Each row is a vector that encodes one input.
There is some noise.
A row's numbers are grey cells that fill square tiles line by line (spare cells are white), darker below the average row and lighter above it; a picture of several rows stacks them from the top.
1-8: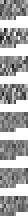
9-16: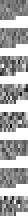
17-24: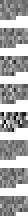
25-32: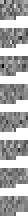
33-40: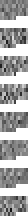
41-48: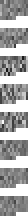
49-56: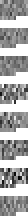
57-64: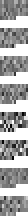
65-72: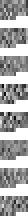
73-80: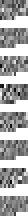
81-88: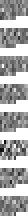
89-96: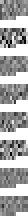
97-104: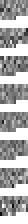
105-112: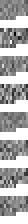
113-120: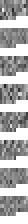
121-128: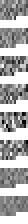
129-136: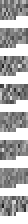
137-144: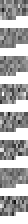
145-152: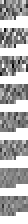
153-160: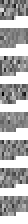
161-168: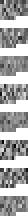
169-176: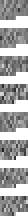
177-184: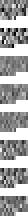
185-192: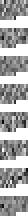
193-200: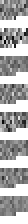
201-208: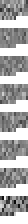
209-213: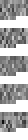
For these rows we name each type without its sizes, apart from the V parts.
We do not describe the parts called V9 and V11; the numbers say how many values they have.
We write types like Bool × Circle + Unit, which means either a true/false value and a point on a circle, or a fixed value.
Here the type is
Line × (Line + V9 × V11).
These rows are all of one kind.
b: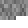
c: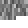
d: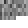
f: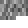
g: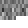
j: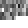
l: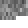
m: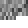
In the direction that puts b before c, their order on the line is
j, b, m, d, l, f, c, g.
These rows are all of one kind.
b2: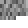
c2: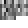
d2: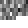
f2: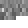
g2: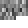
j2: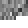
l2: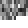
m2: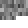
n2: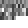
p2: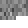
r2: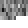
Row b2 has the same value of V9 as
c2 and p2.
